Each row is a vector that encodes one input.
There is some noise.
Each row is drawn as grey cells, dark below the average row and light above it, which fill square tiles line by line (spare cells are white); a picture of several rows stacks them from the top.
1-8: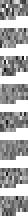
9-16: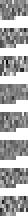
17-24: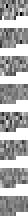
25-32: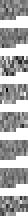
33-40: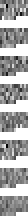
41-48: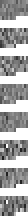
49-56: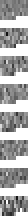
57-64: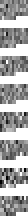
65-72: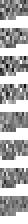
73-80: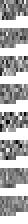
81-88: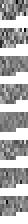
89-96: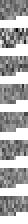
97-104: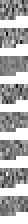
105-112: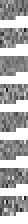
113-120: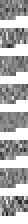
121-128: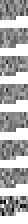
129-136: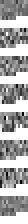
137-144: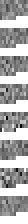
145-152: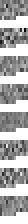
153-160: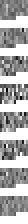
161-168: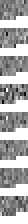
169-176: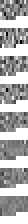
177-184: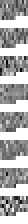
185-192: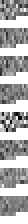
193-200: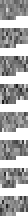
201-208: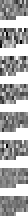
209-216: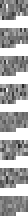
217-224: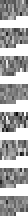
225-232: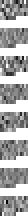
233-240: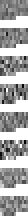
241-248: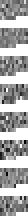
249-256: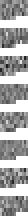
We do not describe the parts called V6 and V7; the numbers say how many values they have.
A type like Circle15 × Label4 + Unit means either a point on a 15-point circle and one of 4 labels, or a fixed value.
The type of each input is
Line9 + (Tree9 + V7) × (Tree10 + V6).
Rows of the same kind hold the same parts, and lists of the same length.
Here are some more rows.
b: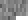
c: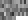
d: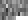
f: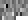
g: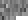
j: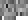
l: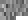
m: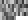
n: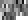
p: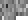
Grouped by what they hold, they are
b, j
c, p
d, l, n
f, g
m

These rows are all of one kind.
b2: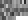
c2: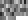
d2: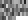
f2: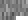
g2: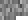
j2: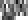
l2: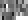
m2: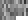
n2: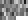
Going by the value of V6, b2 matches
d2, g2 and j2.
